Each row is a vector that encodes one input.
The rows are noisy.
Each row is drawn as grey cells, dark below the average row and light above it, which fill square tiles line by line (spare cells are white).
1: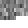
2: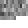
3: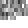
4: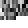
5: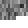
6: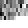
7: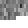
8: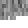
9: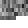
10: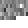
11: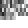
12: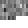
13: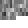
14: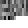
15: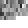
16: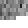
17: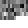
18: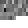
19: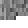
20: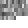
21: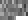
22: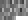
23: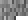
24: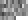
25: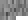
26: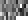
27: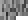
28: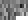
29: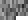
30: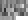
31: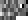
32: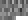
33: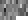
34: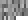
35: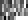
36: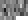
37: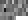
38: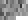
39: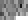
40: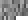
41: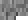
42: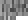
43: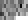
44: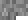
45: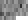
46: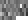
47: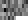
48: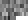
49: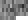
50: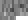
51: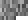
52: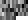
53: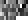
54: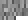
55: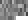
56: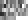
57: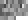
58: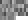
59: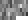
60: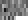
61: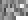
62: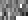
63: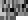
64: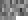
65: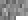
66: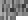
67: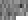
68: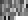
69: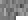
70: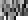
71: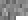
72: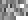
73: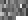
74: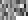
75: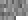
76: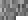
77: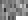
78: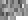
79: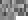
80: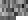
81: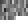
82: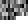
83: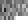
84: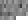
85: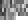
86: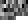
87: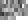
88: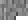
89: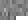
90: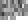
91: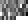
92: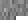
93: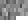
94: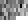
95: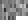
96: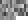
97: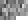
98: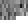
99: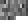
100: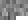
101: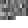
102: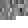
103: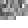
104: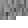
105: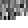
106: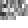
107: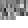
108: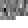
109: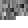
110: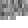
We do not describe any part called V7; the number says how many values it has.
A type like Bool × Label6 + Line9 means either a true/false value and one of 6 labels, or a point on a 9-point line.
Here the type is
Bool × (Line6 + V7).
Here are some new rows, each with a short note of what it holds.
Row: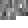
a true/false value and a value of V7
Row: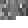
a true/false value and a value of V7
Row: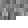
a point on a 6-point line and a true/false value
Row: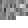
a true/false value and a value of V7
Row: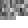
a true/false value and a value of V7
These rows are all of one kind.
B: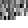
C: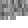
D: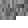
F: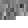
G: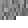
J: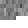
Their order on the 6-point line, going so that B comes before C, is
B, G, J, D, F, C.
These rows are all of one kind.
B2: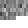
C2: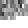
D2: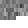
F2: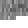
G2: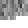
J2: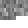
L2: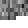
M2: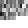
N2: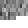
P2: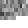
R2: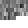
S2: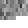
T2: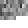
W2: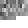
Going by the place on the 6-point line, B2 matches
J2, M2 and W2.
